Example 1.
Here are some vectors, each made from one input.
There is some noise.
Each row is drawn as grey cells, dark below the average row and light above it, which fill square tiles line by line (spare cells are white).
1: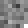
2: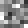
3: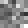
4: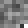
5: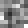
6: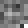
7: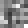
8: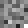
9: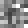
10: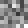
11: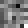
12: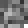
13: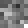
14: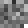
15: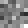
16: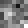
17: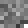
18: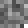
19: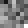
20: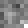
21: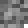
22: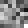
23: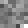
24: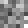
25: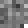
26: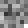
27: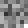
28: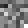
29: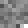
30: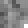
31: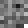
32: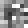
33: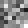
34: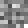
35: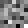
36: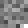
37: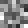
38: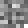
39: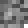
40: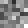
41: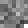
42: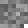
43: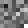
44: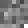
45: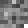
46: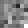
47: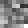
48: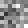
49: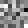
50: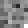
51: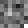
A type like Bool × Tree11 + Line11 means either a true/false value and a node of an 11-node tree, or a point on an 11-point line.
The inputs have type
Bool × Bool × Bool + Label7.
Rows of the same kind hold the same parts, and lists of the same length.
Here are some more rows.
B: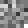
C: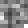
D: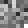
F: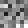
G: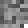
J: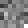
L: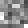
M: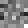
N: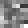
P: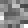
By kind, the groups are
B, C, D, F, L, N, P
G, J, M

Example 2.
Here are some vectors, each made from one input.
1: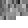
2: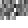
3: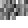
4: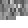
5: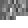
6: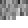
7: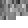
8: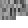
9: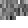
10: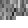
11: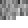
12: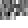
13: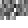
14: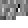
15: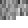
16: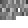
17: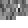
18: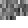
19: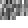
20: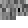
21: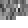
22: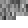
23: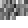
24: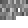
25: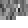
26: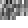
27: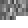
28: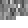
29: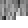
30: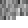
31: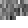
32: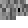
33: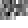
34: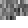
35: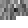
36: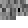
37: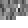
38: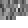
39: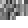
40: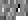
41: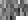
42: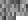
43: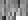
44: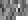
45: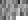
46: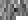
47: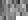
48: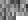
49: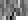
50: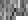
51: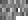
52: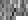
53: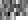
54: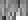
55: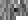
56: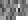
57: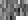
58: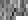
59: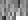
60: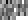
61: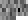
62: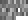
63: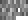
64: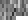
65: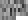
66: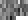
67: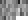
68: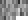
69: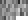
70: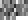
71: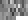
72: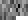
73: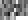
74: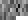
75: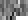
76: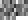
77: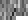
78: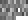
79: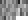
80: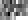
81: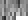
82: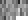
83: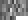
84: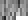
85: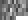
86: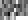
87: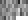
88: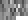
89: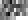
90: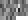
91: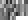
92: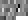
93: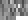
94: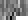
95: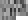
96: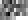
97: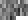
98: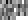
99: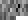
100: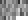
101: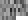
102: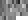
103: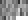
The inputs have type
Bool × Bool × Bool × Bool + Line10.
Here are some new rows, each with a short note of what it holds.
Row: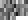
a point on a 10-point line
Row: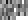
a point on a 10-point line
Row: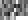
a point on a 10-point line
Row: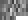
four true/false values
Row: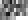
a point on a 10-point line
